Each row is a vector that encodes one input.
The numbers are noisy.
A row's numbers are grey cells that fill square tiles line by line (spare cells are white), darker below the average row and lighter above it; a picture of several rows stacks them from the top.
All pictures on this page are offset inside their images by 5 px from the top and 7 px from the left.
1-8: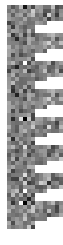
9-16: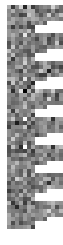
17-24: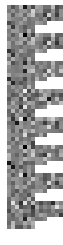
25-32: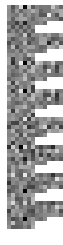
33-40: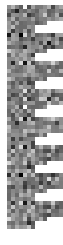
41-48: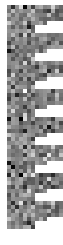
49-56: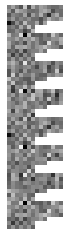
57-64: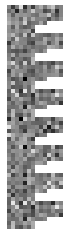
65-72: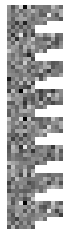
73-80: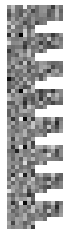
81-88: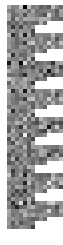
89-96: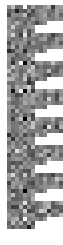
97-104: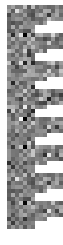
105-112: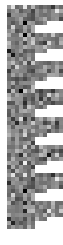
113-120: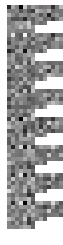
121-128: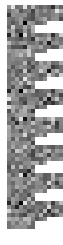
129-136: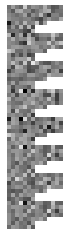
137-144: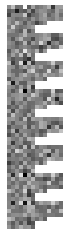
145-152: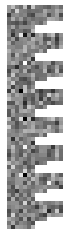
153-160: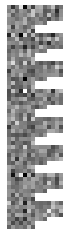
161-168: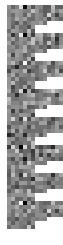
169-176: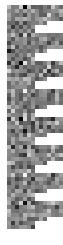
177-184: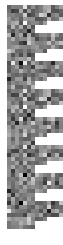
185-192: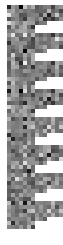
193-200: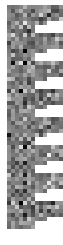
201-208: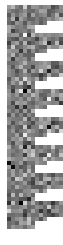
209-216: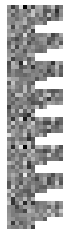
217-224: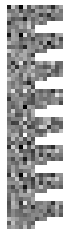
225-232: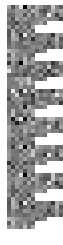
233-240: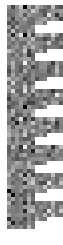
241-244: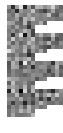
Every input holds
a point on a 9-point line, together with either a point on an 8-point line, or a point on a 9-point line.
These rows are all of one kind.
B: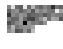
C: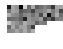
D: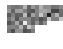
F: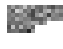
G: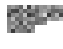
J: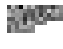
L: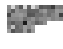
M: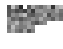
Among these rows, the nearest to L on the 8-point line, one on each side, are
B and G.
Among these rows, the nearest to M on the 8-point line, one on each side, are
B and C.
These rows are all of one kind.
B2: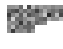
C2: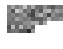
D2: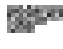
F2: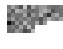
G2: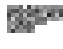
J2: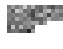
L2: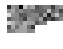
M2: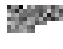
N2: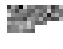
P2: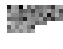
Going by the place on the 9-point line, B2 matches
D2, G2 and M2.
